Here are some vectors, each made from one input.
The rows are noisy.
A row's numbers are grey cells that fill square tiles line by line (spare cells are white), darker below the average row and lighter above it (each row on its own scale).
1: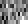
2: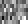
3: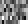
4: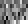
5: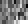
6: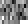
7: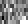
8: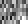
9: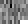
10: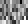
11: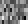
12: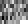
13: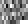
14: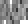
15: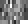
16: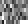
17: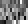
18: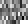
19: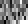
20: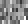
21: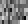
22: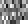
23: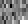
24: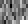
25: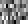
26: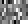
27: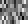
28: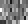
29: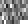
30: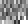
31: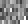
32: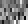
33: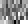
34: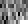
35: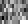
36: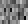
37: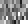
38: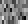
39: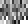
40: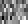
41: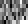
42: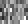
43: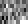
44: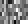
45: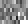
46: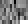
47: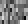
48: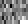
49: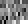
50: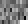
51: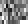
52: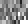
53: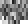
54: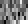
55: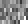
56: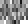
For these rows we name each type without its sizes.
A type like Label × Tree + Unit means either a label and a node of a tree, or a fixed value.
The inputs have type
(Bool × Bool × Bool + Unit) × Label.
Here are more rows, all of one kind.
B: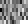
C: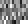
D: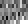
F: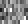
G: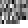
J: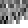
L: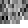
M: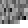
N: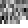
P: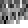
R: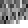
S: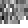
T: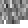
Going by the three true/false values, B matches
C, G and J.
